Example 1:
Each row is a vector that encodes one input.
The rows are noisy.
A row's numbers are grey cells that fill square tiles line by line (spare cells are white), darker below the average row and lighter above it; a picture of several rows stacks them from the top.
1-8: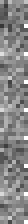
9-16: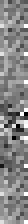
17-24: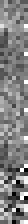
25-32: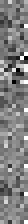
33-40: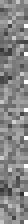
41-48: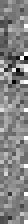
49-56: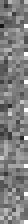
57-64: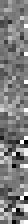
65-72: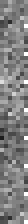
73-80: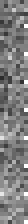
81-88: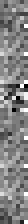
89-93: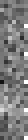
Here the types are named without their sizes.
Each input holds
either a fixed value, or a label and a true/false value.
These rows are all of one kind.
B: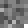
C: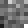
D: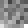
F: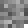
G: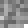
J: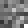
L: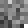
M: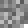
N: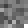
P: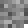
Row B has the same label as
D and N.
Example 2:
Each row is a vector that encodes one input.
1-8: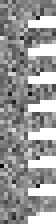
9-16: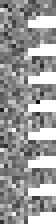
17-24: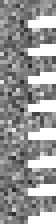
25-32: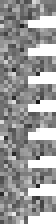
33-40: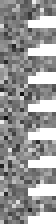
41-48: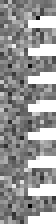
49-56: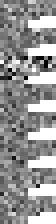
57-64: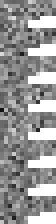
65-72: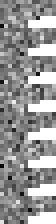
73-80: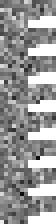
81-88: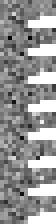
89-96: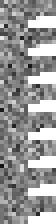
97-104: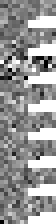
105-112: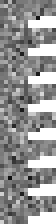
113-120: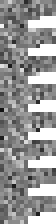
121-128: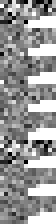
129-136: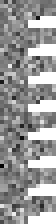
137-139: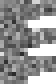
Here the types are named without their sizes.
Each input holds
a list of points on a line.
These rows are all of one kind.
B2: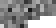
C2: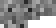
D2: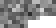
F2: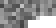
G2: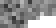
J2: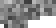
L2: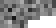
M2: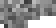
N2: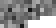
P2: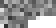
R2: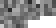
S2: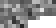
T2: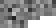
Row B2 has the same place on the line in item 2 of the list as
C2, S2 and T2.
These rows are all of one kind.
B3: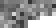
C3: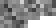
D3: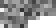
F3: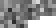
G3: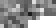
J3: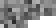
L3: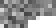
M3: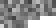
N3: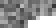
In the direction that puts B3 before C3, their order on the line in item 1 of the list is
D3, L3, N3, B3, C3, M3, J3, F3, G3.
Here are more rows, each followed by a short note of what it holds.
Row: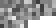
a list of one item
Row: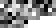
the empty list
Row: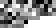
the empty list
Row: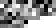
the empty list
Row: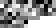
the empty list
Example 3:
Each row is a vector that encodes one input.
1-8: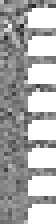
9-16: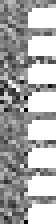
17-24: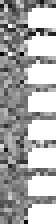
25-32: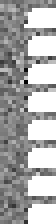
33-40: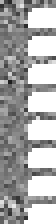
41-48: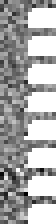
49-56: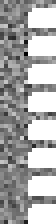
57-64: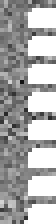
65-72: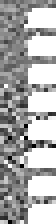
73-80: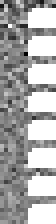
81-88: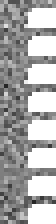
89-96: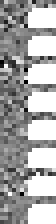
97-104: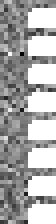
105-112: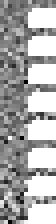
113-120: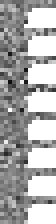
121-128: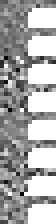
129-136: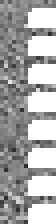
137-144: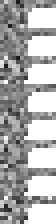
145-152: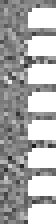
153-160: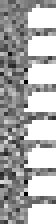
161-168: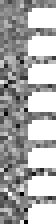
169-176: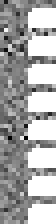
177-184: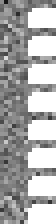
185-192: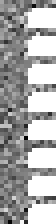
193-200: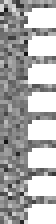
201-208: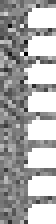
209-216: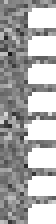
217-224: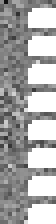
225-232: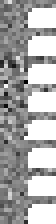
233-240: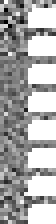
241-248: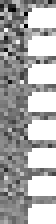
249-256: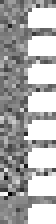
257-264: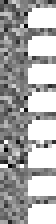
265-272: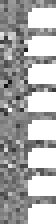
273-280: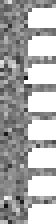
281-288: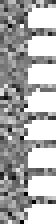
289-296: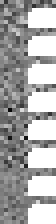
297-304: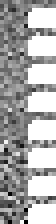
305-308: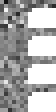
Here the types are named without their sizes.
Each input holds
either a point on a circle, or a point on a line.
